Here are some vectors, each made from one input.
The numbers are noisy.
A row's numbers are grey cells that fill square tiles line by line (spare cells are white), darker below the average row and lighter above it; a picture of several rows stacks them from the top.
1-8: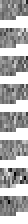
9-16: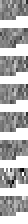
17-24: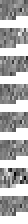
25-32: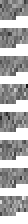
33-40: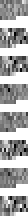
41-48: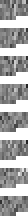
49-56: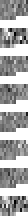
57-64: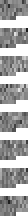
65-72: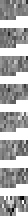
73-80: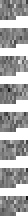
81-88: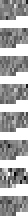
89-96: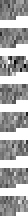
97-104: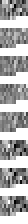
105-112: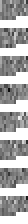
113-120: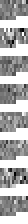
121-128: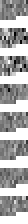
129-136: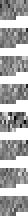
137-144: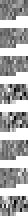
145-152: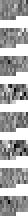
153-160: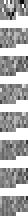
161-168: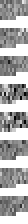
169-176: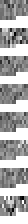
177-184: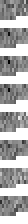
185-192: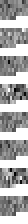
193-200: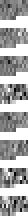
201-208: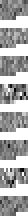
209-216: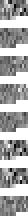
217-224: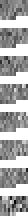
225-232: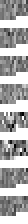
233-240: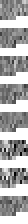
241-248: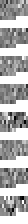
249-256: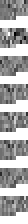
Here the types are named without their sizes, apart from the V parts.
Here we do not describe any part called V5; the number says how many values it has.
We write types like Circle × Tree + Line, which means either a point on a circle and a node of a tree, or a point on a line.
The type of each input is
Line + List(Bool × V5).
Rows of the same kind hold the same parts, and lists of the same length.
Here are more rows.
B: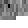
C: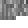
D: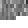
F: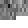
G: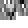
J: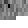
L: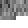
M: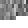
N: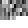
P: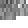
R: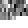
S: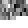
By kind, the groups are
B, F, J, L
C, D, M
G
N, R, S
P

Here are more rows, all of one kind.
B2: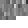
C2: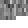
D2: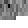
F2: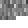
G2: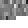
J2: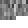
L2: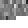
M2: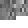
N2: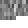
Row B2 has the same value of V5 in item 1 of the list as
J2 and N2.
